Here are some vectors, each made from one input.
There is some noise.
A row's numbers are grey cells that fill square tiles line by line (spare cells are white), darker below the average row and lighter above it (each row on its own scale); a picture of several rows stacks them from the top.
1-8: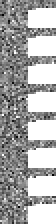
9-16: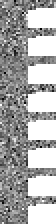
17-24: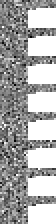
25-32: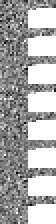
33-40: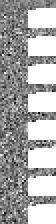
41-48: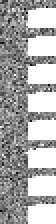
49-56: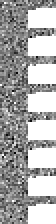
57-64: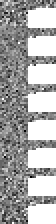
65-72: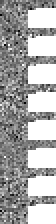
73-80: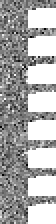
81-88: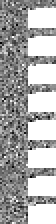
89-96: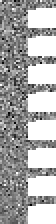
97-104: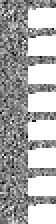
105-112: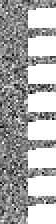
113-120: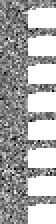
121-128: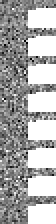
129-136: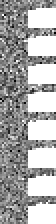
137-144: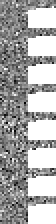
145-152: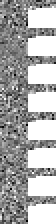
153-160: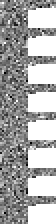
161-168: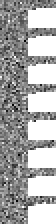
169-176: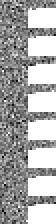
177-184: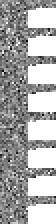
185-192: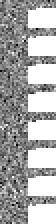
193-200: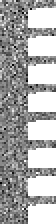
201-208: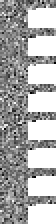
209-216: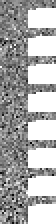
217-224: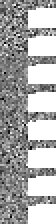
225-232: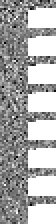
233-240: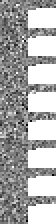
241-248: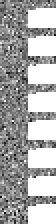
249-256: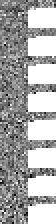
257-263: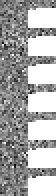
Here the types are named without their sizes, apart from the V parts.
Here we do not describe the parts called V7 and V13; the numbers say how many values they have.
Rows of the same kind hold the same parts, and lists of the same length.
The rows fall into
2 kinds.
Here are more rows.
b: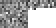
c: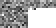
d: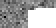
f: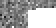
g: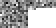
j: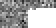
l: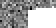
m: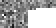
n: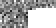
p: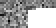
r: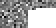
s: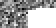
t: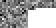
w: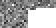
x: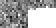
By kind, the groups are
b, c, g, j, m, n, p, s, x
d, f, l, r, t, w

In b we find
a point on a line, a node of a tree, a true/false value and a value of V7.
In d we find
a node of a tree, a true/false value, a value of V7 and a value of V13.
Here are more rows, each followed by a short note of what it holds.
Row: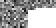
a node of a tree, a true/false value, a value of V7 and a value of V13
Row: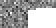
a point on a line, a node of a tree, a true/false value and a value of V7
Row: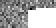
a node of a tree, a true/false value, a value of V7 and a value of V13
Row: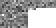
a point on a line, a node of a tree, a true/false value and a value of V7
